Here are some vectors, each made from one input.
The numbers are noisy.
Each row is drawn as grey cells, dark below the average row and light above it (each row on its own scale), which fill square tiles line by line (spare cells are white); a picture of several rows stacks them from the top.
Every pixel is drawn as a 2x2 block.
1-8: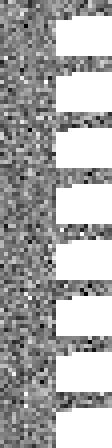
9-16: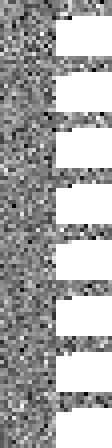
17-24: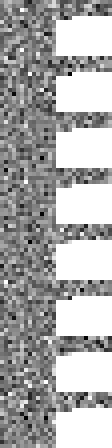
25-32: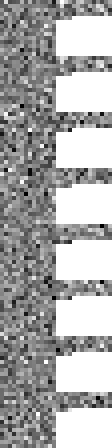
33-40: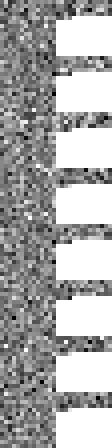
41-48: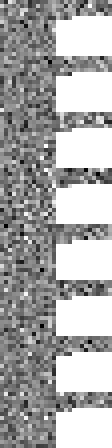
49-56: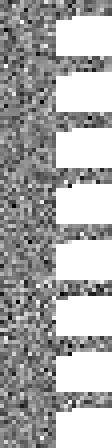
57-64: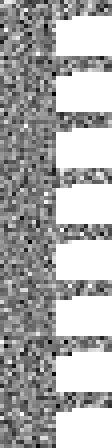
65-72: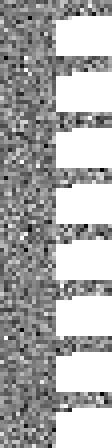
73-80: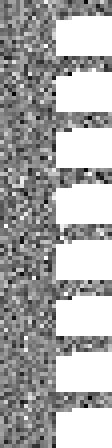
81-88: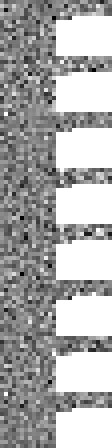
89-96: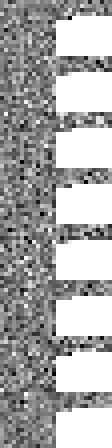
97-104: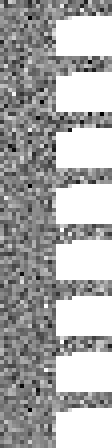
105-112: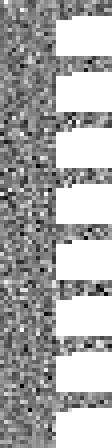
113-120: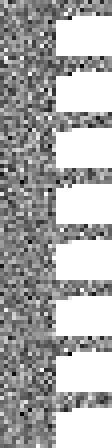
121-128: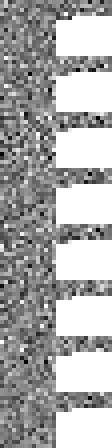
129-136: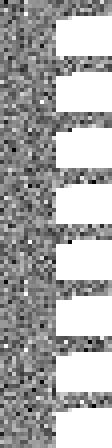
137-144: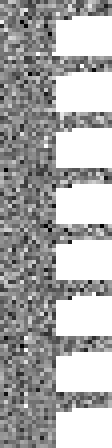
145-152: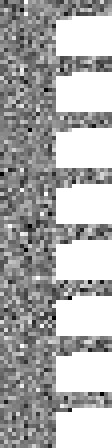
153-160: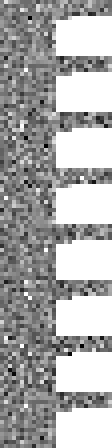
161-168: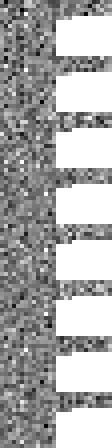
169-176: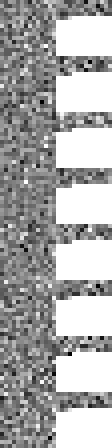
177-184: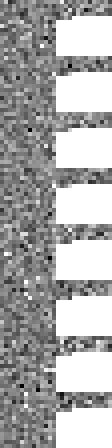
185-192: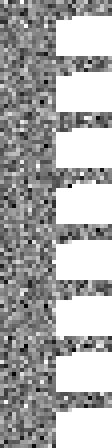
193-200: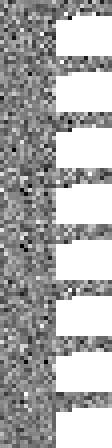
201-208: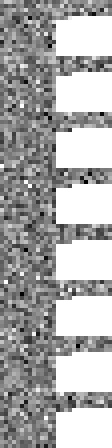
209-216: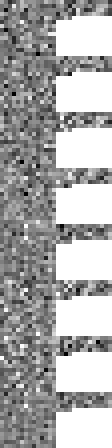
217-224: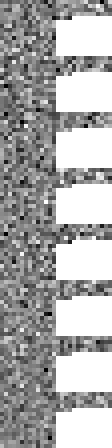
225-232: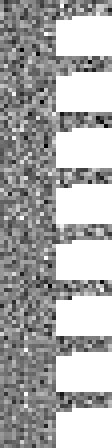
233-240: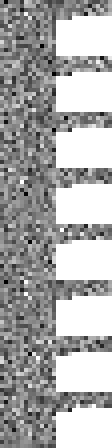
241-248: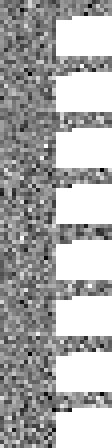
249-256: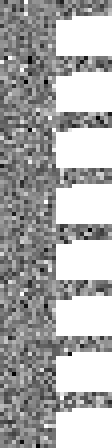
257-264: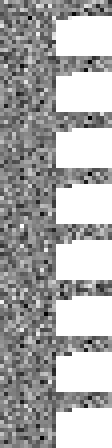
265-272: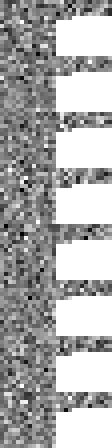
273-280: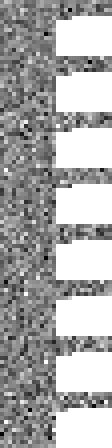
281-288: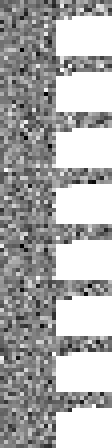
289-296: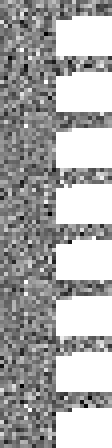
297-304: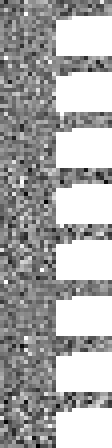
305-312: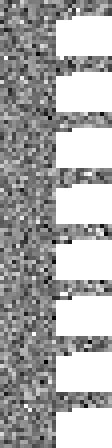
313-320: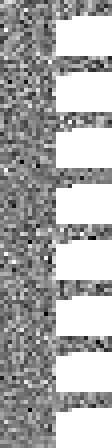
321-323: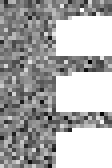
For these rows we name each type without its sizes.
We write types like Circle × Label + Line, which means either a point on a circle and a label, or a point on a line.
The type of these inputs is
Bool × Bool × Bool × (Label × List(Circle) + Line).
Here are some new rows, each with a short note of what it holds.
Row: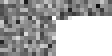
a label and three true/false values, together with a list of two items
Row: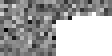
a label and three true/false values, together with the empty list
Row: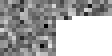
a point on a line and three true/false values
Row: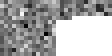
a label and three true/false values, together with the empty list
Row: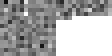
a point on a line and three true/false values
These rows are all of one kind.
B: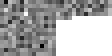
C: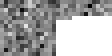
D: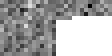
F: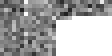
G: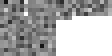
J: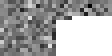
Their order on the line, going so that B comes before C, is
F, G, B, C, D, J.
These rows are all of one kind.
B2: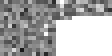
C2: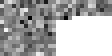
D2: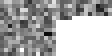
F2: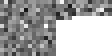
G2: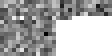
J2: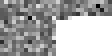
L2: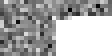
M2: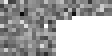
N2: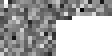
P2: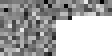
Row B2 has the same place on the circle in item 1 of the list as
C2, F2, J2 and N2.
